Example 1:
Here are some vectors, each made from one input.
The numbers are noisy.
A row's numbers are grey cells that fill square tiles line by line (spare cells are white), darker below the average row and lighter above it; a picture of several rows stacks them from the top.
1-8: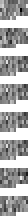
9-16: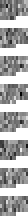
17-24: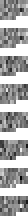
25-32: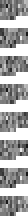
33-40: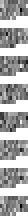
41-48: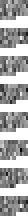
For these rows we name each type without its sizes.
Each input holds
three true/false values.
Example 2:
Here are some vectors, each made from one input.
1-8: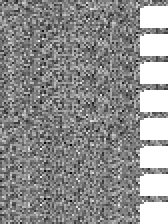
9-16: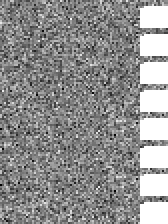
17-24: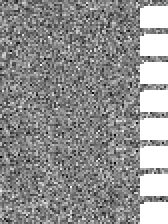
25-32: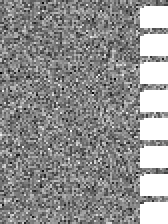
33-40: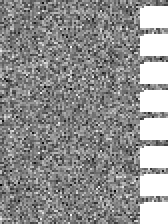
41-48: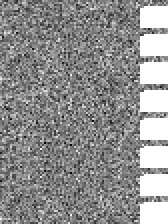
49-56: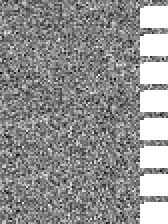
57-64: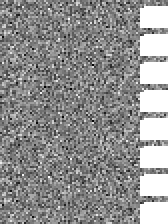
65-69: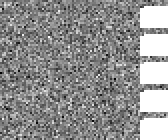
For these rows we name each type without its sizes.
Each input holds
a label.
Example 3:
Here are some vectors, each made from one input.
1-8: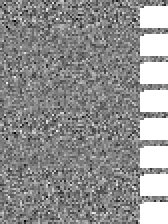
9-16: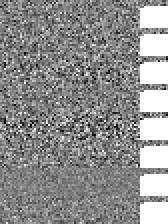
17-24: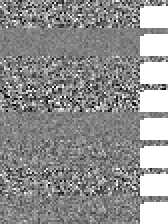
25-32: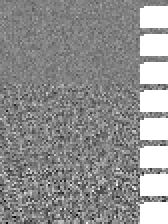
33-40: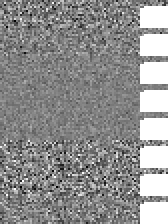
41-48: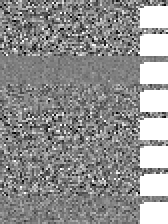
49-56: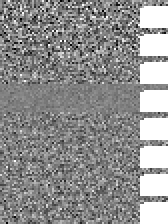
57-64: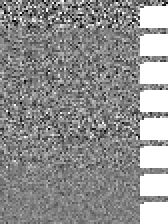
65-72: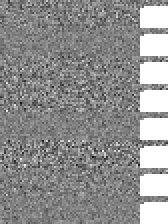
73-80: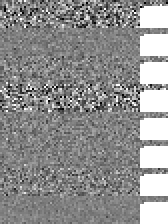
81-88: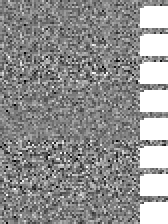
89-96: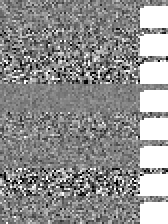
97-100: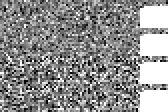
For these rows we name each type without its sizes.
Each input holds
either a point on a circle, or a fixed value.
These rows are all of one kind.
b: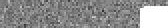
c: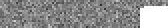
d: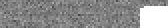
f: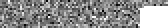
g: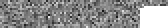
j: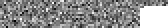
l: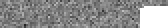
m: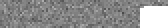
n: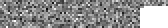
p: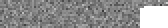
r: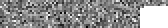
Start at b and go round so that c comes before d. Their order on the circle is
b, j, m, p, c, n, g, l, r, f, d.
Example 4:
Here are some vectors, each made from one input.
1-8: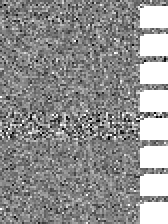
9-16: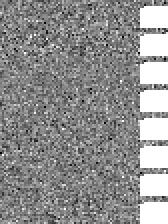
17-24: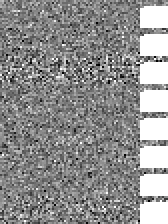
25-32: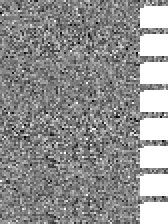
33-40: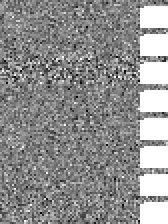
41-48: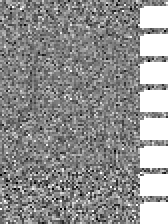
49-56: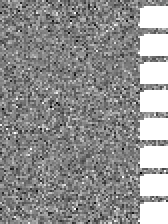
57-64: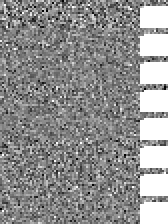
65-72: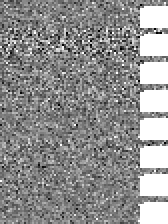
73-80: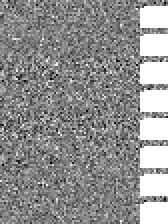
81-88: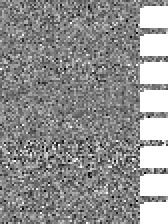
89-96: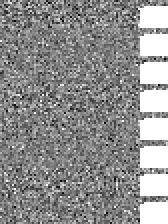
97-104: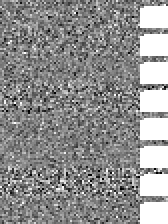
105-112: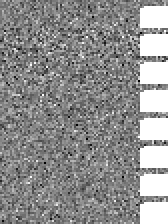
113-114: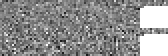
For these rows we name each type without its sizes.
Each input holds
either a point on a circle, or a fixed value.
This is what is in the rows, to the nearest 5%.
About 95% of them hold a point on a circle. The rest hold a fixed value.
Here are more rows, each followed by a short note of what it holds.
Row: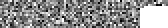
a fixed value
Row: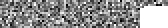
a fixed value
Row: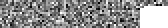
a fixed value
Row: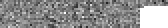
a point on a circle
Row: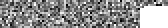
a fixed value
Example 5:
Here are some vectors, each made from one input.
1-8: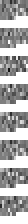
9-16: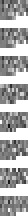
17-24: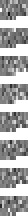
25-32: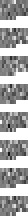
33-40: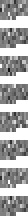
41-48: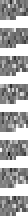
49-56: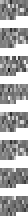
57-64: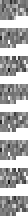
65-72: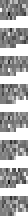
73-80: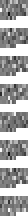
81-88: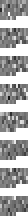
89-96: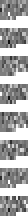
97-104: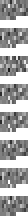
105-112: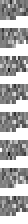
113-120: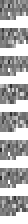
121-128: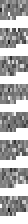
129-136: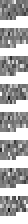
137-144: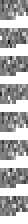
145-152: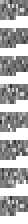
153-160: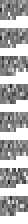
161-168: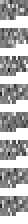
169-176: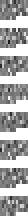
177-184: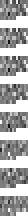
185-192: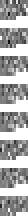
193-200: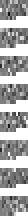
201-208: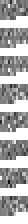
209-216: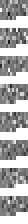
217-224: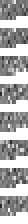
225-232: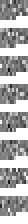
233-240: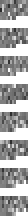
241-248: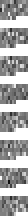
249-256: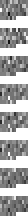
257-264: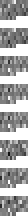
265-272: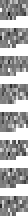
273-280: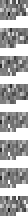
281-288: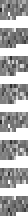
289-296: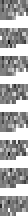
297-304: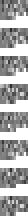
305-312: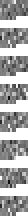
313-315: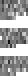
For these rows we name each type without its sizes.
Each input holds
a point on a circle.
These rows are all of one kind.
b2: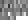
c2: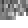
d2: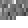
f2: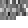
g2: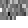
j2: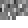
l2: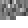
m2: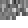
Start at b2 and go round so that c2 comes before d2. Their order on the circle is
b2, c2, l2, d2, g2, f2, m2, j2.
